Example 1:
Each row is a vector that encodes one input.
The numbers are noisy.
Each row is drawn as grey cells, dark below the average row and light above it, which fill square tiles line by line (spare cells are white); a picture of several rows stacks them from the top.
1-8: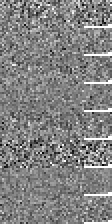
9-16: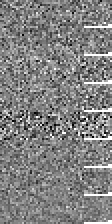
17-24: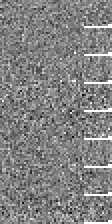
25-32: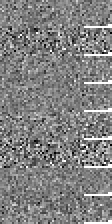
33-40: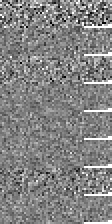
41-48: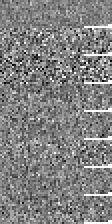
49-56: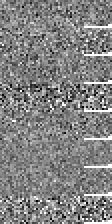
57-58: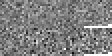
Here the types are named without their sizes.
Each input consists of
a true/false value, together with either a fixed value, or a node of a tree.
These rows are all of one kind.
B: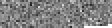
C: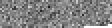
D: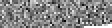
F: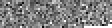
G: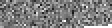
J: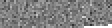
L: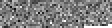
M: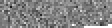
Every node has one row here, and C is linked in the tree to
D and J.
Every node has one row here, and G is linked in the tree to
J.
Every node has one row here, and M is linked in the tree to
D and F.
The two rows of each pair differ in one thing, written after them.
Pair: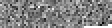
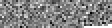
the true/false value
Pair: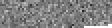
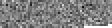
the true/false value
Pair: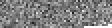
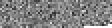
the true/false value
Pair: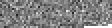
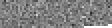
the node of the tree
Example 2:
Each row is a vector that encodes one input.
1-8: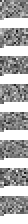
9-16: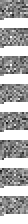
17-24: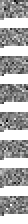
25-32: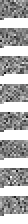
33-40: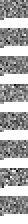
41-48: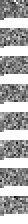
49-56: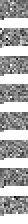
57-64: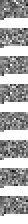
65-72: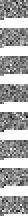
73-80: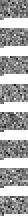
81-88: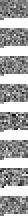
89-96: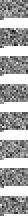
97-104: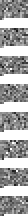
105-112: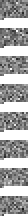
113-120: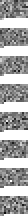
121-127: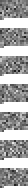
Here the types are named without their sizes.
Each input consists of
either a label, or a point on a line.
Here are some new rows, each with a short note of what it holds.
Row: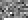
a label
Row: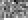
a label
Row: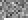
a label
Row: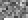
a point on a line
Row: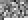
a label
